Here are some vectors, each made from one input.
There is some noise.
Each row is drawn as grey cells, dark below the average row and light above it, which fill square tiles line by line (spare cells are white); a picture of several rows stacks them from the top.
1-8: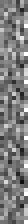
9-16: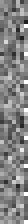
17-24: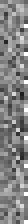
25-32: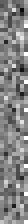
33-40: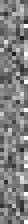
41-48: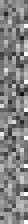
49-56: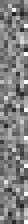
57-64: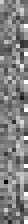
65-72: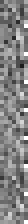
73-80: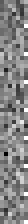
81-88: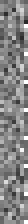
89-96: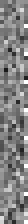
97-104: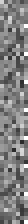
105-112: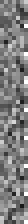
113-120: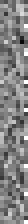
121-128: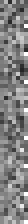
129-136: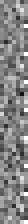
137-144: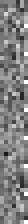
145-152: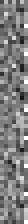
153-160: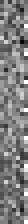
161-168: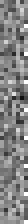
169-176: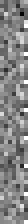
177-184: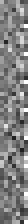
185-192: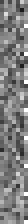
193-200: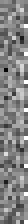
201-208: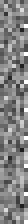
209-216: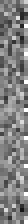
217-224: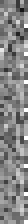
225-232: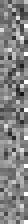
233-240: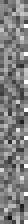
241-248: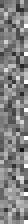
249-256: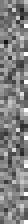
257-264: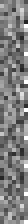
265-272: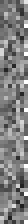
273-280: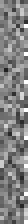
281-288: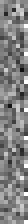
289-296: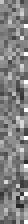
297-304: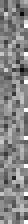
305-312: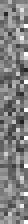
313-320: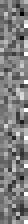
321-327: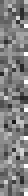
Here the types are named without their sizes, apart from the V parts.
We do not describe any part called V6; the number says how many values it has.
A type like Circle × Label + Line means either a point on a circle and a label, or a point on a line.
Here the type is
Bool × Bool × Bool × Bool + Line × (Line + V6).
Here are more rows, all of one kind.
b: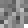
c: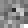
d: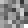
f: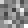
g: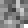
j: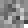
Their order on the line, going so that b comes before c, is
b, j, c, d, g, f.
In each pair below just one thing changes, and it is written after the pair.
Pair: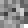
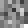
the place on the line
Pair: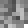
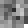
the place on the line
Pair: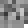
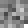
the value of V6
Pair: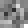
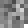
the value of V6
